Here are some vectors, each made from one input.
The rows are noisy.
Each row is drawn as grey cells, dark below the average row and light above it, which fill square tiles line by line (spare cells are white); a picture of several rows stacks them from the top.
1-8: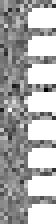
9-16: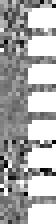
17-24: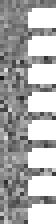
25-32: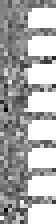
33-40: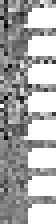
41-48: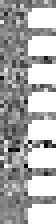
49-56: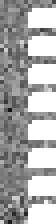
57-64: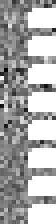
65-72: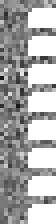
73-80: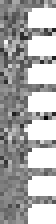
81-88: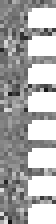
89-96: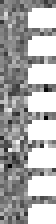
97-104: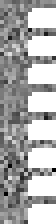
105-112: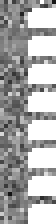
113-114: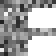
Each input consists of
a point on an 8-point line, together with either one of 6 labels, or a point on an 8-point line.
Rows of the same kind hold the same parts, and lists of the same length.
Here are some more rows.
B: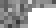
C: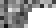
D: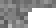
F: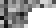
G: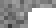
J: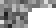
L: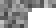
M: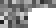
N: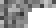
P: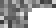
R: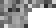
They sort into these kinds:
B, F, G, J, P, R
C, D, L, M, N

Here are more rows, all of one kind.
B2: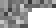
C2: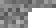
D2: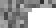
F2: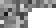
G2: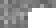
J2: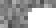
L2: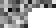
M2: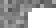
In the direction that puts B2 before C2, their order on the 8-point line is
B2, J2, D2, G2, M2, C2, L2, F2.
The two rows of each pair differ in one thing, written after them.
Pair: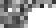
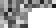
the label
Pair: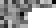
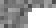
the label
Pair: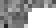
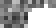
the place on the 8-point line
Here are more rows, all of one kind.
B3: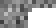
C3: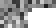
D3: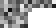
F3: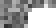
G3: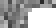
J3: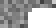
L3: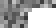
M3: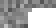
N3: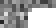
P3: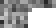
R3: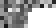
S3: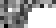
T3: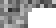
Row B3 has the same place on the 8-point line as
D3, P3 and S3.
